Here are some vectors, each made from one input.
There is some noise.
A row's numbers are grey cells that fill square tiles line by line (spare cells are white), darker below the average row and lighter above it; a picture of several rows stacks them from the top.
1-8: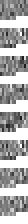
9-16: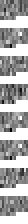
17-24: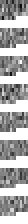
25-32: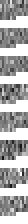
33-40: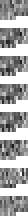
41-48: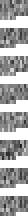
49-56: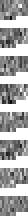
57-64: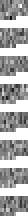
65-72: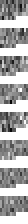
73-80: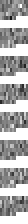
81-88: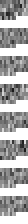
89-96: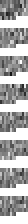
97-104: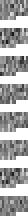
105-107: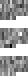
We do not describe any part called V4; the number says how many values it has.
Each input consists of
a value of V4, together with a list of up to two points on a 5-point line.
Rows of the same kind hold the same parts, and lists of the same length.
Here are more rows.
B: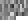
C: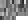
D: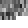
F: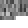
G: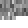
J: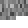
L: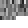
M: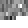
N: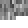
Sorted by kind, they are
B, C, L
D
F, G, J, M, N

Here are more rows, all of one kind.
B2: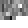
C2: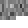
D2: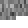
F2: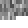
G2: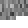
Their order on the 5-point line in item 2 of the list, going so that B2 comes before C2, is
B2, C2, F2, D2, G2.
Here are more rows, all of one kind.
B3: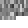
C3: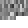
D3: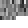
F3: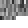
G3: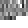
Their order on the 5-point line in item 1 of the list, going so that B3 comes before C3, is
G3, D3, F3, B3, C3.
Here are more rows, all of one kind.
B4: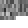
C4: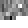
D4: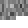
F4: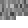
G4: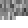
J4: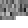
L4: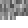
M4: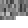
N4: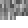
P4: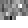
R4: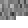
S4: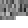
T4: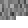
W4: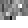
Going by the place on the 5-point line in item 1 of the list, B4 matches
M4, N4, R4 and T4.
